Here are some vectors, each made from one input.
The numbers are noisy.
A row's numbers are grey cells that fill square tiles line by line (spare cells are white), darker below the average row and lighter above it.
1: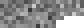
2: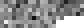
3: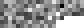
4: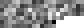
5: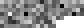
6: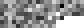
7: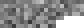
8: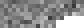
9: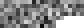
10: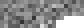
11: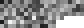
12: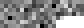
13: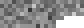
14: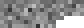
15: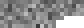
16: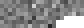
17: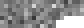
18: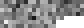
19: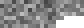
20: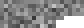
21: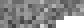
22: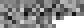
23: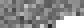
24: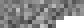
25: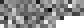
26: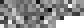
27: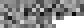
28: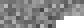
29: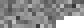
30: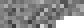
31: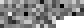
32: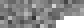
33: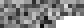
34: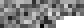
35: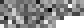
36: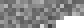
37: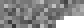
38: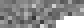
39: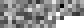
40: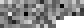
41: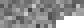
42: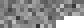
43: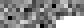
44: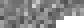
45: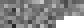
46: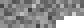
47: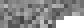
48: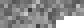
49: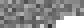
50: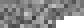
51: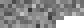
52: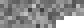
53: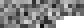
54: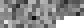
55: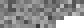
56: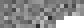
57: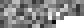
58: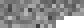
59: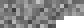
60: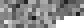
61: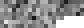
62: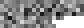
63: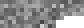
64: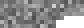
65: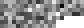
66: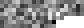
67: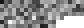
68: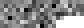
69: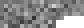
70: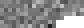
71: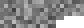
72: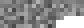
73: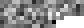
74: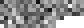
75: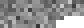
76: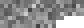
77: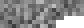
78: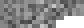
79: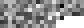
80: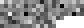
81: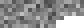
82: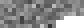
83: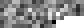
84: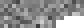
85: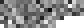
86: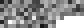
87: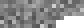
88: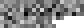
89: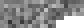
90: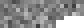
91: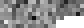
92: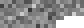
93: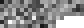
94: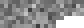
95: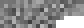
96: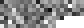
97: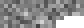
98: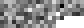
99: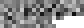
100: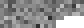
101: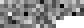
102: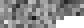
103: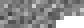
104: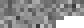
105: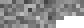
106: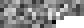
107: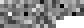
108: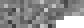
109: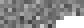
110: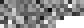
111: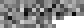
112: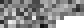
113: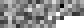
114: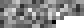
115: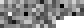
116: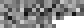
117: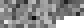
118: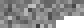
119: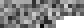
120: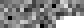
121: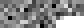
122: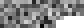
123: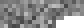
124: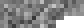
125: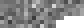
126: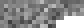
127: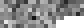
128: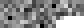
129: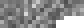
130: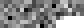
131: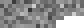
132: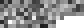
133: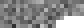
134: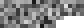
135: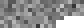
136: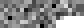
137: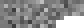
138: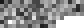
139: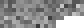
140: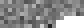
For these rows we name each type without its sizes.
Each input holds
either three true/false values, or a list of points on a line.
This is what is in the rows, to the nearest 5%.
About 40% of them hold three true/false values. The rest are lists of points on a line.
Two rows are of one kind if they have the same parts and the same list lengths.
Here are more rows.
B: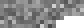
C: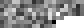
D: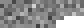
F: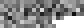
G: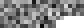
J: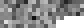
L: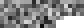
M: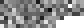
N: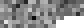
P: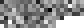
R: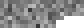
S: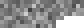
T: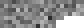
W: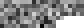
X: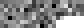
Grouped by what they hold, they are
B
C, F, G, L, M, P, W, X
D, R, S, T
J, N

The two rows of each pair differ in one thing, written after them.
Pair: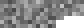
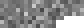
the place on the line in item 1 of the list
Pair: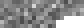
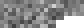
the place on the line in item 1 of the list
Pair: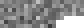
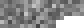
the place on the line in item 1 of the list
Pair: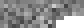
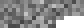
the place on the line in item 2 of the list
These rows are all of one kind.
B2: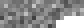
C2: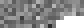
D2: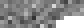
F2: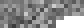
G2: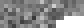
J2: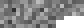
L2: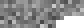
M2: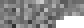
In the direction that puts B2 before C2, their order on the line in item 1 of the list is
F2, G2, M2, J2, L2, D2, B2, C2.
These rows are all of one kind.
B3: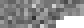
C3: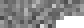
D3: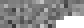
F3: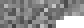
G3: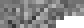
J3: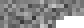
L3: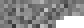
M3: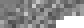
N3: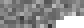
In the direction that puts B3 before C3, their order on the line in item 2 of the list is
G3, M3, B3, F3, N3, D3, C3, L3, J3.
